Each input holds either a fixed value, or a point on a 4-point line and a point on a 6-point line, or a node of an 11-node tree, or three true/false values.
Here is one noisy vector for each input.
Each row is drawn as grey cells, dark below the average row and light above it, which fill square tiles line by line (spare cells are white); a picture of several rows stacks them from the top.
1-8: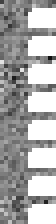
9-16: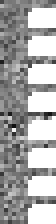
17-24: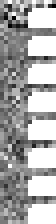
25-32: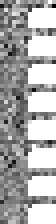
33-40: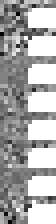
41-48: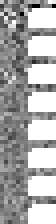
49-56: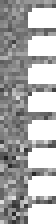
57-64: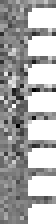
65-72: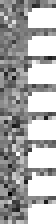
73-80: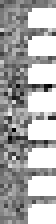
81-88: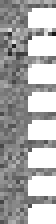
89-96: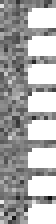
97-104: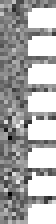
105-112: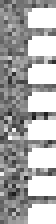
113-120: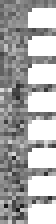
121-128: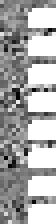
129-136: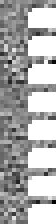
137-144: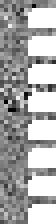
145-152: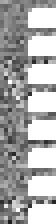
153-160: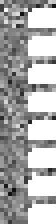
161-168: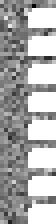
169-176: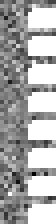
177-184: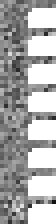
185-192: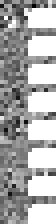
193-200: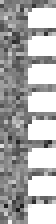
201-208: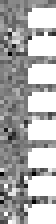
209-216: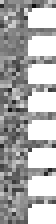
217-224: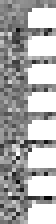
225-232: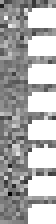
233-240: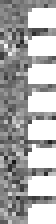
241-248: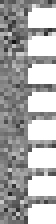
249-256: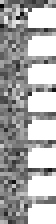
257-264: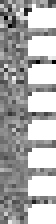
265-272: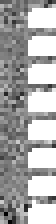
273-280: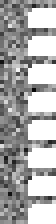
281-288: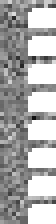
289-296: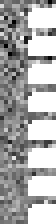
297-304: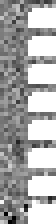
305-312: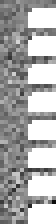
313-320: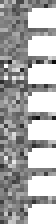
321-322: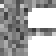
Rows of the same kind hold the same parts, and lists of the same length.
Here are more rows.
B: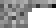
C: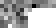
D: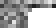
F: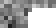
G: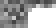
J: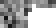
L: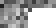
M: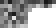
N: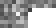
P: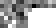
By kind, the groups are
B
C, F, G
D, J, L, M, N
P

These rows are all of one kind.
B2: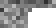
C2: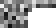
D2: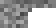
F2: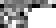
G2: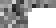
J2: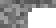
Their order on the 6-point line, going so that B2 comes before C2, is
B2, C2, F2, J2, G2, D2.
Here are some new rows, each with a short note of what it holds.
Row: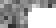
a node of an 11-node tree
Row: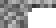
three true/false values
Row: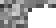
a node of an 11-node tree
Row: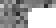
a point on a 4-point line and a point on a 6-point line
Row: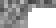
a fixed value
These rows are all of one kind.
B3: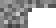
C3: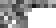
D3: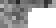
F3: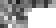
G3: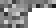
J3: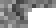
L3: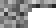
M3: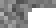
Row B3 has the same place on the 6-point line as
J3 and M3.
